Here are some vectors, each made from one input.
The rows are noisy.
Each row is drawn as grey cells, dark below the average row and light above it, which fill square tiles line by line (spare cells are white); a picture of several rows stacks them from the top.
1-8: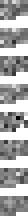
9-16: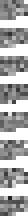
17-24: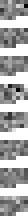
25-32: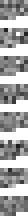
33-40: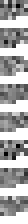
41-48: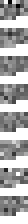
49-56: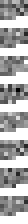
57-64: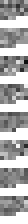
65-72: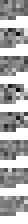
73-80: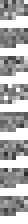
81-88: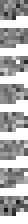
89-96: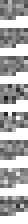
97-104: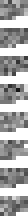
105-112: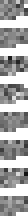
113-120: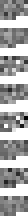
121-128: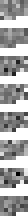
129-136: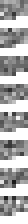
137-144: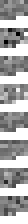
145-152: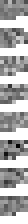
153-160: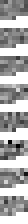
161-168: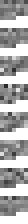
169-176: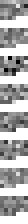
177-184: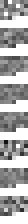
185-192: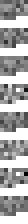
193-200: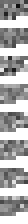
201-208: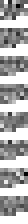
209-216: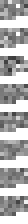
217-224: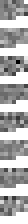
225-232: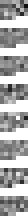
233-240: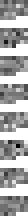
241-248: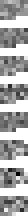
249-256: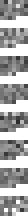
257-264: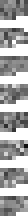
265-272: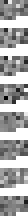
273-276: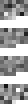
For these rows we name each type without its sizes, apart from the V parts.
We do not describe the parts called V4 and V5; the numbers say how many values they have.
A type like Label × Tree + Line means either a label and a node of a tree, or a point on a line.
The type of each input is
(Label × V5 + Line) × V4.
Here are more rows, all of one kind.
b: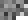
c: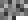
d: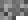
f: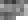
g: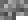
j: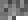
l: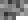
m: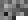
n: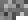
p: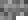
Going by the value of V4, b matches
g, n and p.
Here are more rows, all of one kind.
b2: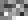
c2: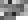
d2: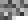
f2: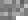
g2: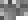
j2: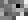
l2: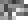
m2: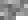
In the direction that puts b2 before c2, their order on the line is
b2, d2, g2, c2, m2, f2, j2, l2.
